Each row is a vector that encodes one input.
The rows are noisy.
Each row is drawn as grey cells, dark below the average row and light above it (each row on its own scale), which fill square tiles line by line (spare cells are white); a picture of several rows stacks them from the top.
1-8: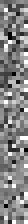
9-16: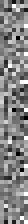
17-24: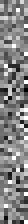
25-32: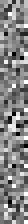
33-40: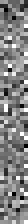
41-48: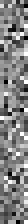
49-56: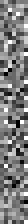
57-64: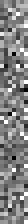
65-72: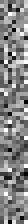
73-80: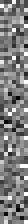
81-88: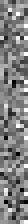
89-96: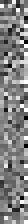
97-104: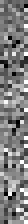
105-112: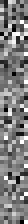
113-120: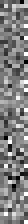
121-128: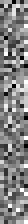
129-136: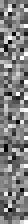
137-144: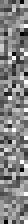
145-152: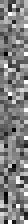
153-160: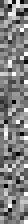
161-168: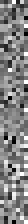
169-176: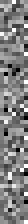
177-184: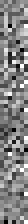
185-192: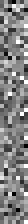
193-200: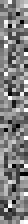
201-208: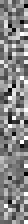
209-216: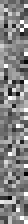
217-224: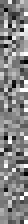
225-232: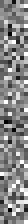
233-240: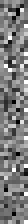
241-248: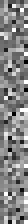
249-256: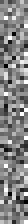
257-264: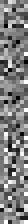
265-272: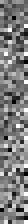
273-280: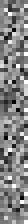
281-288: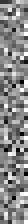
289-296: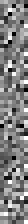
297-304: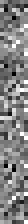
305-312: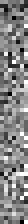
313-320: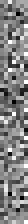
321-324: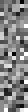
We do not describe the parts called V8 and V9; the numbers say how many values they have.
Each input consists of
a value of V9, together with either a point on a 5-point circle and a true/false value, or a value of V8.
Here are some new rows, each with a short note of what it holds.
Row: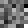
a point on a 5-point circle, a true/false value and a value of V9
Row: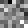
a value of V8 and a value of V9
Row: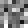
a point on a 5-point circle, a true/false value and a value of V9
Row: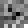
a point on a 5-point circle, a true/false value and a value of V9
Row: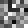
a value of V8 and a value of V9
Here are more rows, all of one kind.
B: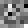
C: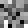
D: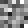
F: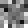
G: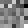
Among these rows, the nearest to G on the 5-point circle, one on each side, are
B and F.
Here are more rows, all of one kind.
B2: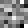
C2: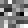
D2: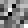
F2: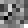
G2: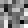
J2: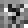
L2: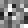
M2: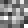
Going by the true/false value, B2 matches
F2 and G2.
